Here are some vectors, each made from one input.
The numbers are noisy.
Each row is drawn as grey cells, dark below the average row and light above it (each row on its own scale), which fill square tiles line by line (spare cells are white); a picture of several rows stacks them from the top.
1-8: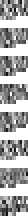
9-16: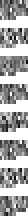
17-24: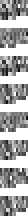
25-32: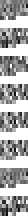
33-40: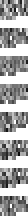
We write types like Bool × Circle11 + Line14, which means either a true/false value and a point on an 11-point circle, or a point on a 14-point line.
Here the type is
Label5.
